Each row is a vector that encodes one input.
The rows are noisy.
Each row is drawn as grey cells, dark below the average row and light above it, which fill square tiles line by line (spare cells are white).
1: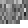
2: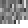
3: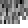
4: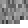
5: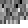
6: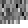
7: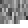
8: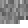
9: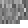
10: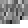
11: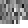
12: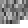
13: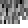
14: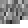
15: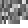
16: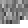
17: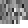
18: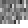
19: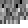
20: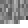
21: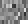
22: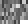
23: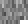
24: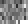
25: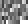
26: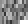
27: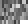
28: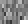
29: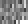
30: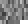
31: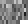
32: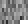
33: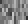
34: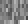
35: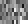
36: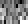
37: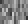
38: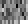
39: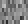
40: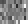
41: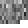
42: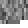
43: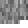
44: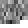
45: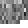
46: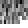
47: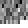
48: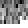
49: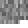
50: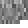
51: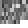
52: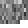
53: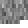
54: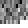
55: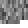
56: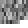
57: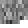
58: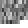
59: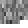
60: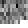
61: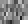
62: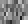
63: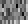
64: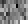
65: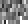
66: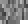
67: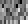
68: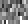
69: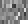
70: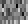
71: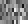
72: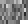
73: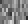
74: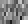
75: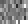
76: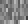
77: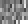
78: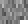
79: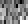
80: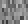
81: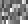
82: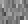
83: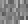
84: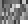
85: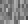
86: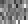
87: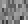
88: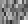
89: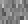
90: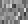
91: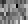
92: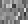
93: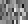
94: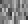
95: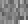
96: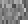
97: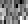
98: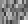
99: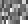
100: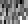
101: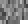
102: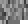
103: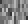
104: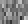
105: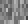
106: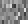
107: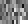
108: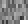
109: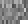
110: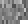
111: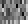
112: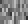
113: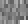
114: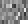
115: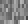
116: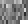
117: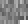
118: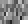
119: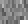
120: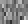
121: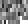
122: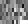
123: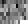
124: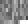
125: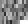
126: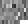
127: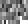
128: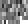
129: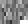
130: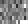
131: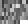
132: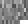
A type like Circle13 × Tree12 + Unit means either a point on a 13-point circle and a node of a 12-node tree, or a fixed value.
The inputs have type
Circle10 + Tree12 + Unit.
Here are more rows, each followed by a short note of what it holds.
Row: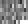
a point on a 10-point circle
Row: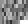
a node of a 12-node tree
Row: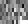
a fixed value
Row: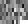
a fixed value
